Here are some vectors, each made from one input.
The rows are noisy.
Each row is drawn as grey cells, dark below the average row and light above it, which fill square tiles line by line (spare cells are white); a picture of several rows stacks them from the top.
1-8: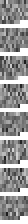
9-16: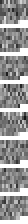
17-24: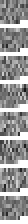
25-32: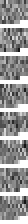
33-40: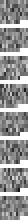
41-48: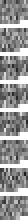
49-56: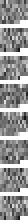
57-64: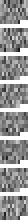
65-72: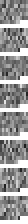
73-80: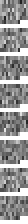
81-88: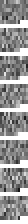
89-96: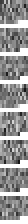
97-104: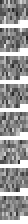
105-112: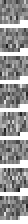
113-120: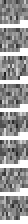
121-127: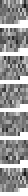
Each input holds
four true/false values.
